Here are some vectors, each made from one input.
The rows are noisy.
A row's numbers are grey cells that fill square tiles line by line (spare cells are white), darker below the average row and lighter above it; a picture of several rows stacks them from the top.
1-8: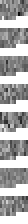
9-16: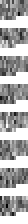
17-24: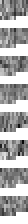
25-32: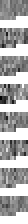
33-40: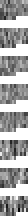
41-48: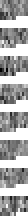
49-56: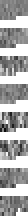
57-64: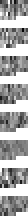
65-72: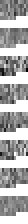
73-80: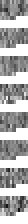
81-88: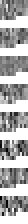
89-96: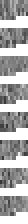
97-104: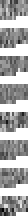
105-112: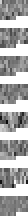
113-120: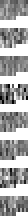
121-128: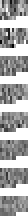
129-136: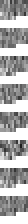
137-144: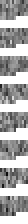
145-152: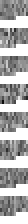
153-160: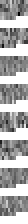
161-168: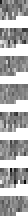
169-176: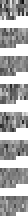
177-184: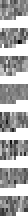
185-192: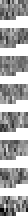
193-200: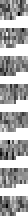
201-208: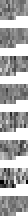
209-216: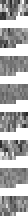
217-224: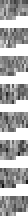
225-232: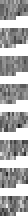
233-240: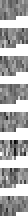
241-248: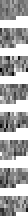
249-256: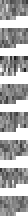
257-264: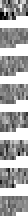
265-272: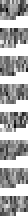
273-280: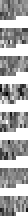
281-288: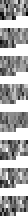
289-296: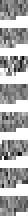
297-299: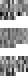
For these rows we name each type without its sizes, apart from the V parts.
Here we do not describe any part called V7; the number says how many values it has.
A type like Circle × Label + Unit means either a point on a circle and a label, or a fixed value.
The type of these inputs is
(Bool × Bool × Bool + Unit) × V7 + Line.
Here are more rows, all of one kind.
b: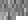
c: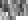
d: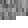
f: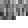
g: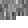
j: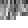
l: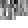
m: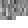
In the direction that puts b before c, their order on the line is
m, b, f, l, d, g, c, j.
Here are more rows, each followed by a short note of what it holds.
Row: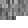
a value of V7
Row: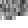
three true/false values and a value of V7
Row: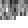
a value of V7
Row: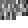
a point on a line
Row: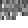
a value of V7
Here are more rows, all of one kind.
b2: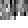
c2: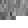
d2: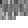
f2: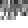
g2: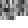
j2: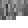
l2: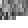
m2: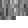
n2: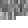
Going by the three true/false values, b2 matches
d2, g2 and j2.
